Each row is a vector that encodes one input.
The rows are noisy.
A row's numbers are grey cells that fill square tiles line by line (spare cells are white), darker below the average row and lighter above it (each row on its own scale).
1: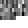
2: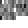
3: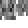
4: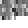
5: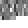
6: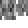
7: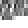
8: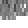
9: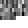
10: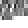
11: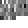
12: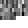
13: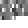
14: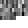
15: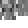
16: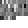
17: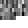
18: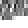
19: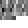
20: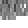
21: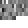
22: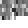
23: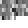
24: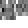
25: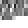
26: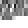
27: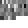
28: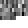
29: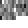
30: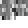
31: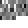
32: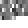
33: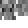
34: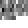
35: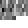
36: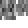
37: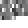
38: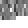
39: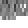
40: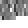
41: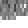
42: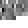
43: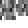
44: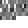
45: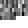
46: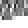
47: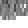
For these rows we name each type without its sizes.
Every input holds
a list of points on a line.
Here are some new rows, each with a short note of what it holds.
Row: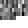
the empty list
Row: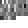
a list of two items
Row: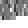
a list of one item
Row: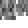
a list of two items
